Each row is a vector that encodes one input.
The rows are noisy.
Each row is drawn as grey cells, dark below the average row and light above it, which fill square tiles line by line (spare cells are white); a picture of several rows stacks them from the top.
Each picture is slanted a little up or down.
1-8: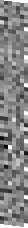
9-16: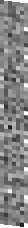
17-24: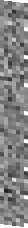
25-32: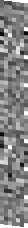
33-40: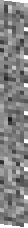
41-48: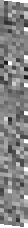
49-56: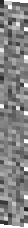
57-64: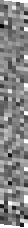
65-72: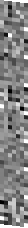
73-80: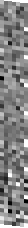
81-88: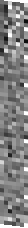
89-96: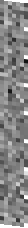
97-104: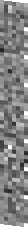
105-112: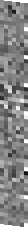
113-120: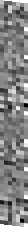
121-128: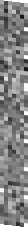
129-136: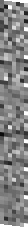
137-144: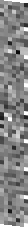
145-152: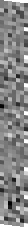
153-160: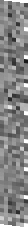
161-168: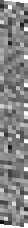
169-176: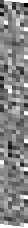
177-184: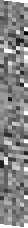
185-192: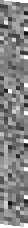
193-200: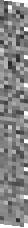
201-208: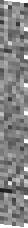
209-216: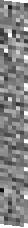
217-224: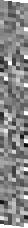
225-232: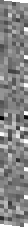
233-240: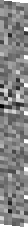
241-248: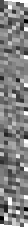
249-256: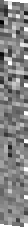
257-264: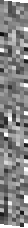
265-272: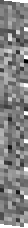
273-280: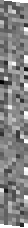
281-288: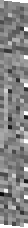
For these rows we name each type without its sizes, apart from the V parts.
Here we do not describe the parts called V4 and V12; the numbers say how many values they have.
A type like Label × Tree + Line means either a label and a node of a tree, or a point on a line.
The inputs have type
(Line + V12) × V4 + Tree.
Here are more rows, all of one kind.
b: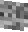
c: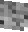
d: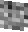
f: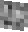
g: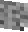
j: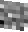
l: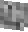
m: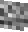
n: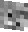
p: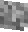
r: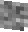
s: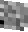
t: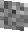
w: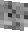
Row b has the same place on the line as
g, r and t.
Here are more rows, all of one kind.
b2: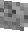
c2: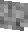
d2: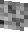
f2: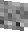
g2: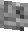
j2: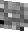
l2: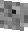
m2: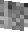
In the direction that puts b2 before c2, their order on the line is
j2, g2, m2, l2, d2, b2, c2, f2.
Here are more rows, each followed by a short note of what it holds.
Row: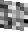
a node of a tree
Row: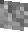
a value of V4 and a value of V12
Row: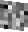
a node of a tree
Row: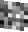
a node of a tree
